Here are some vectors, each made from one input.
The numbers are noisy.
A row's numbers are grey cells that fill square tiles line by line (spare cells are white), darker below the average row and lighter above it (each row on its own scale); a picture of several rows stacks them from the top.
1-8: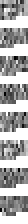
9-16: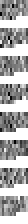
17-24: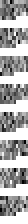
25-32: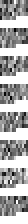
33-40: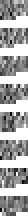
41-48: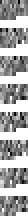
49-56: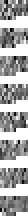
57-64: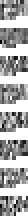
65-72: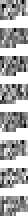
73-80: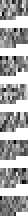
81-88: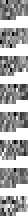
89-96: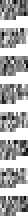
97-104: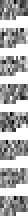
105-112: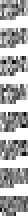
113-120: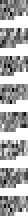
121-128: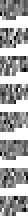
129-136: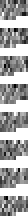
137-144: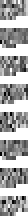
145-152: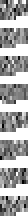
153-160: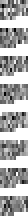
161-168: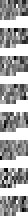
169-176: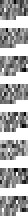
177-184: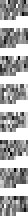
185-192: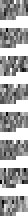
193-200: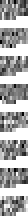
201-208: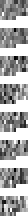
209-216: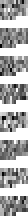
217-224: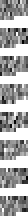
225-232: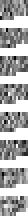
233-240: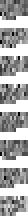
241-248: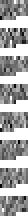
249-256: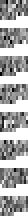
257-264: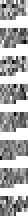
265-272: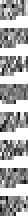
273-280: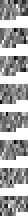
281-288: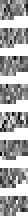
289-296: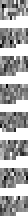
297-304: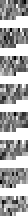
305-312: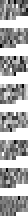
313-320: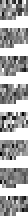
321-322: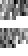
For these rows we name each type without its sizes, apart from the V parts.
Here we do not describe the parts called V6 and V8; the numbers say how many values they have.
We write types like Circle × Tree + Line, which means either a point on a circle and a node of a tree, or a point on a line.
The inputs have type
Bool × (Circle × Label + Unit) + V6 × V8.
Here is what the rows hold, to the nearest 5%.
About 55% of them hold a true/false value, together with either a point on a circle and a label, or a fixed value. The rest hold a value of V6 and a value of V8.
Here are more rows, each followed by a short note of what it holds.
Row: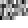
a point on a circle, a label and a true/false value
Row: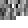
a value of V6 and a value of V8
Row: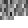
a value of V6 and a value of V8
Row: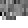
a true/false value
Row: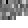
a value of V6 and a value of V8
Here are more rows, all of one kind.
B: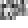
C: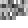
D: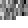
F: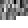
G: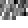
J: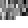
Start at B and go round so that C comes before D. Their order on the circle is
B, C, D, G, J, F.
